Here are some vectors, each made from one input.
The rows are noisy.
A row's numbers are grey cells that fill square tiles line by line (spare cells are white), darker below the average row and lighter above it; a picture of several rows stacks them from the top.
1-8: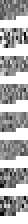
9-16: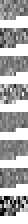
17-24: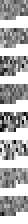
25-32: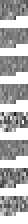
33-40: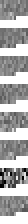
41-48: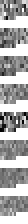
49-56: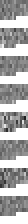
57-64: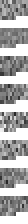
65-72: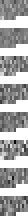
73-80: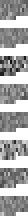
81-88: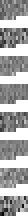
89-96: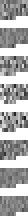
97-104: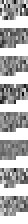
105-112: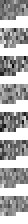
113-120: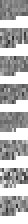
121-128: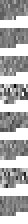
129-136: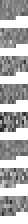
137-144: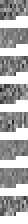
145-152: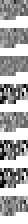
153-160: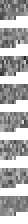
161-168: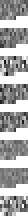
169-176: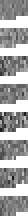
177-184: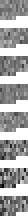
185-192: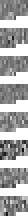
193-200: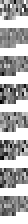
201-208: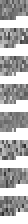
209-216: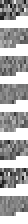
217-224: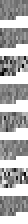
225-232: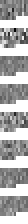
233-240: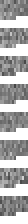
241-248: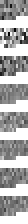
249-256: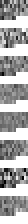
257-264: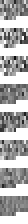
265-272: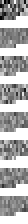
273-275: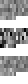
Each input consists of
either a point on each of two 9-point lines, or a list of up to three points on a 10-point line.
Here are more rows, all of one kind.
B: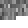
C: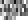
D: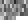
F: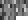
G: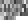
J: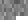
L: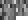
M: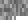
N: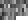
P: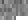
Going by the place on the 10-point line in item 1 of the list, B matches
D, J and N.
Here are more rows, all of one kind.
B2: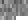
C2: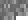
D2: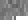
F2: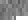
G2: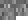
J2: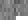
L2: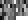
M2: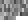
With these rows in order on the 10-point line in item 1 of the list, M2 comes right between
J2 and L2.
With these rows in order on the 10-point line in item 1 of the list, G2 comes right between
B2 and J2.
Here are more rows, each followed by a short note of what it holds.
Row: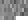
a list of three items
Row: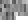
a point on each of two 9-point lines
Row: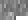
a list of one item
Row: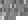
a list of three items
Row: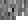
the empty list
